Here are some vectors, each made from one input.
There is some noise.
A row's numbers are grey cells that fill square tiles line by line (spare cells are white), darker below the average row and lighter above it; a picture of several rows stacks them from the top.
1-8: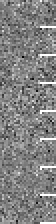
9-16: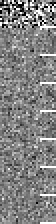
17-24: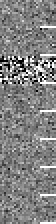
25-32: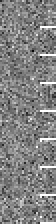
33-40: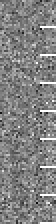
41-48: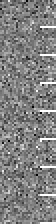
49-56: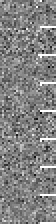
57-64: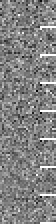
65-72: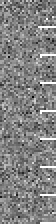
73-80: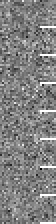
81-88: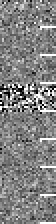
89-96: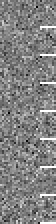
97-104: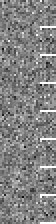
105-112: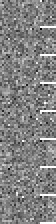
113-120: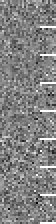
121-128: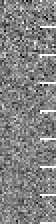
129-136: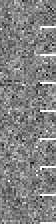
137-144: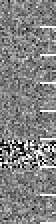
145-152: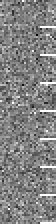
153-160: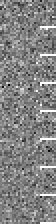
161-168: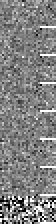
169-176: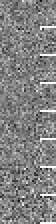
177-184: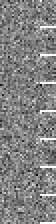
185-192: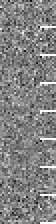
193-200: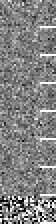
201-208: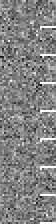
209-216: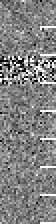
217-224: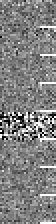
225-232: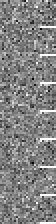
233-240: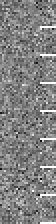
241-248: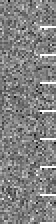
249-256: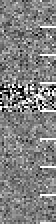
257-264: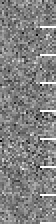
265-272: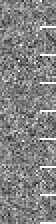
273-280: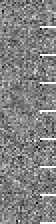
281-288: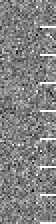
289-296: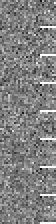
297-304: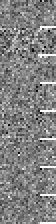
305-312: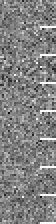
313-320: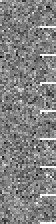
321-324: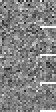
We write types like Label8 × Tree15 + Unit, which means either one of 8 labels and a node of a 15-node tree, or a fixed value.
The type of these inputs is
Bool × Tree19 × Tree19 + Unit.
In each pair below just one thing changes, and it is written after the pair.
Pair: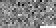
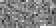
the true/false value
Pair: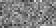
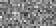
the node of one of the two trees
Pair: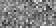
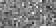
the node of one of the two trees
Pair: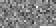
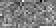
the true/false value
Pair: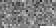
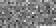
the true/false value
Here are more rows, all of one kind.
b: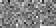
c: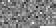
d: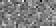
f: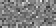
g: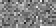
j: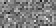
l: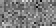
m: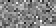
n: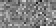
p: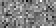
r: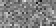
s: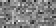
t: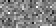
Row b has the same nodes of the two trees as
g, m, n and r.
